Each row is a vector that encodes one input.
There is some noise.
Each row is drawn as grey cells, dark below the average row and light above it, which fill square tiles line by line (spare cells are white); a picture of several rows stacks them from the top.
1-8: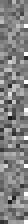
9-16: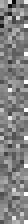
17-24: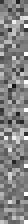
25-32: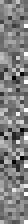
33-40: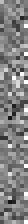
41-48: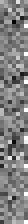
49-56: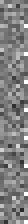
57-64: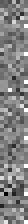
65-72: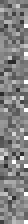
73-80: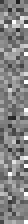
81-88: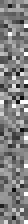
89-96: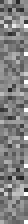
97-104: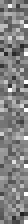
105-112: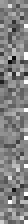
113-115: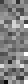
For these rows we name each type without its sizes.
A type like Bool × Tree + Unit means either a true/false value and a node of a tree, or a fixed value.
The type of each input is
Line + Tree.
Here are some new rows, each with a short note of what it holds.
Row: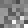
a node of a tree
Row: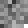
a node of a tree
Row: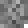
a point on a line
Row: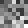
a node of a tree
